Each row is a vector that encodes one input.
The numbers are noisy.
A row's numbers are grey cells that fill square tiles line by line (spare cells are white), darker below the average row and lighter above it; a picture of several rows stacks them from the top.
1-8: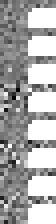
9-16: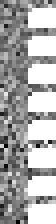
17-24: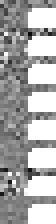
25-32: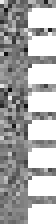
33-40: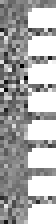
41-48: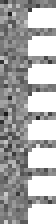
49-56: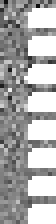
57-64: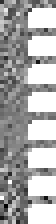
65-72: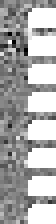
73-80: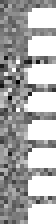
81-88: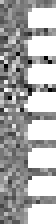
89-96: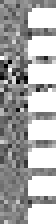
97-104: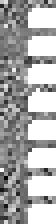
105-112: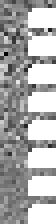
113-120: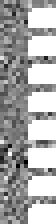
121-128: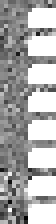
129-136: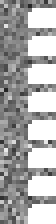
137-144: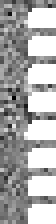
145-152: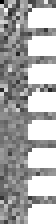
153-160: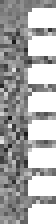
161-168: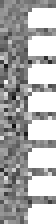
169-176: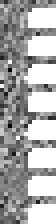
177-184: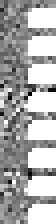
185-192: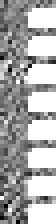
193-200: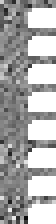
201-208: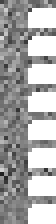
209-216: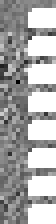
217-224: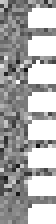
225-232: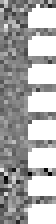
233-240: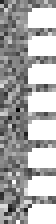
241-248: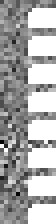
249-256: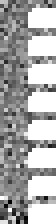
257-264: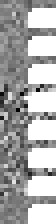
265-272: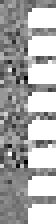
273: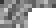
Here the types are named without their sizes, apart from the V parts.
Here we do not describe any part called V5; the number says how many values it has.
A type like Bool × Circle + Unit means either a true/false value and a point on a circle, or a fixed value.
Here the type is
List(Bool × V5).
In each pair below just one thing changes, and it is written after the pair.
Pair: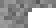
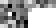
the value of V5 in item 1 of the list
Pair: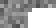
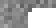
the value of V5 in item 1 of the list
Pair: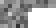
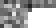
the value of V5 in item 1 of the list
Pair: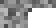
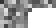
the true/false value in item 1 of the list
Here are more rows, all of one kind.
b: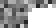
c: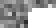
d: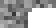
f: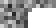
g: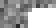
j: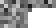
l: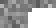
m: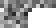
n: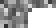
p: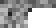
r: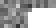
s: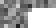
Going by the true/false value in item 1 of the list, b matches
j, m, n and p.
